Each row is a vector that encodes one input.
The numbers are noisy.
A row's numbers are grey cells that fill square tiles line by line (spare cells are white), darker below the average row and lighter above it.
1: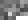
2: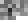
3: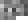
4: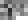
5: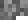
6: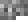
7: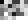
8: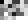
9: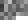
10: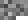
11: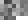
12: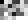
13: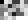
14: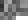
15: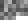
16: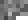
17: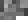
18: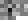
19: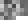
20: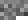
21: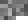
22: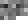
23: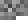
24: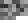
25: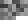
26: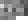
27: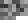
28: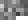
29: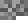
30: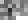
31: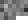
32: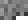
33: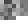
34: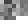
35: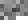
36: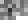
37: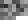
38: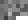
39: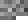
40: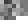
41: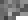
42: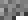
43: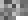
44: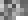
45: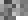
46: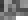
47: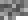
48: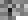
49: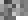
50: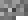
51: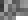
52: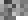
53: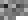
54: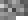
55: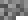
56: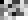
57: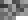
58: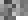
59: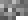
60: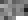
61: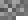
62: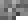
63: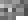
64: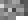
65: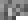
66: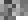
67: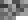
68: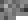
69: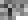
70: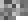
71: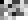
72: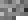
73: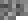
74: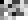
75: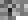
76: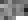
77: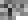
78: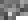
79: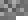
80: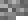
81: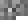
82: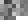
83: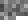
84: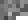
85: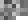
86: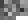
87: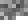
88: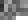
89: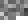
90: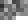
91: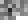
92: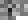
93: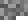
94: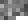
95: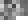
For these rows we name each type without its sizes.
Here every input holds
a list of points on a line.
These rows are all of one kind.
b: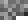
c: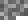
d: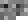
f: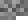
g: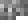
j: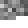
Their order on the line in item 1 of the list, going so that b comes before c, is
j, g, f, b, c, d.
